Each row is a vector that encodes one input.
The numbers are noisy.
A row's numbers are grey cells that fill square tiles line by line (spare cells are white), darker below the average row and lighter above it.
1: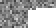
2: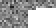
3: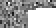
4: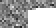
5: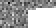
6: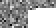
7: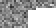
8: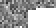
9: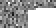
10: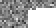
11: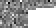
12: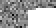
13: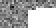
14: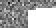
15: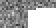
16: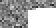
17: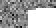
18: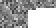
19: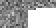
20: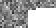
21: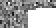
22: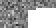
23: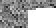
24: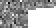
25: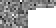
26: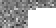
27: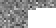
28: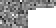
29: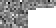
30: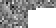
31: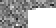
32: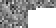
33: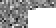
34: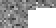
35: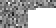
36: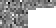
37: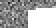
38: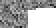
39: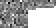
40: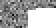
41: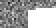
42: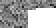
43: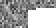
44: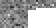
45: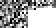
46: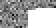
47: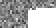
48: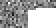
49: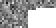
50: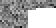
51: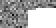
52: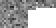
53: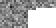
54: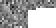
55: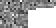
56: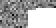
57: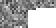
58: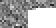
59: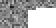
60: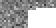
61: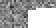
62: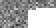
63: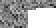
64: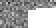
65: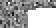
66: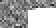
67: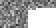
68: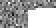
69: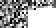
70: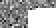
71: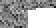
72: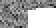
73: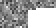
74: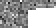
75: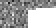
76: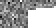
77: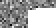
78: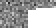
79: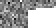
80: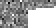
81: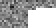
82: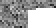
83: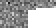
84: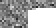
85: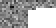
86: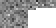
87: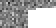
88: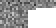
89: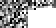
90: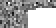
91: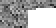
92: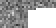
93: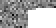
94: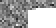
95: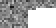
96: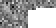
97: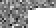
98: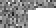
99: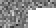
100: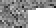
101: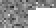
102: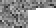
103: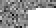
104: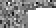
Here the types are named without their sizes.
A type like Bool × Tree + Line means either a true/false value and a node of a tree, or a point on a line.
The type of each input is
List(Line).
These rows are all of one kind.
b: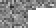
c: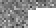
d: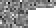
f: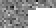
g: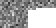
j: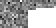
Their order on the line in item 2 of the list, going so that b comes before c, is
f, j, b, d, c, g.
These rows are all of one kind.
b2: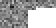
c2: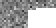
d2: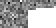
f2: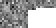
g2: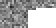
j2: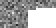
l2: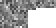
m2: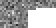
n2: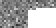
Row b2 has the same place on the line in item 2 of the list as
f2, j2 and m2.
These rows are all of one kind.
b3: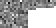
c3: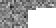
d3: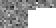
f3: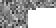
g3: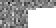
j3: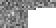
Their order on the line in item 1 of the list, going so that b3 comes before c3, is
b3, g3, j3, d3, c3, f3.
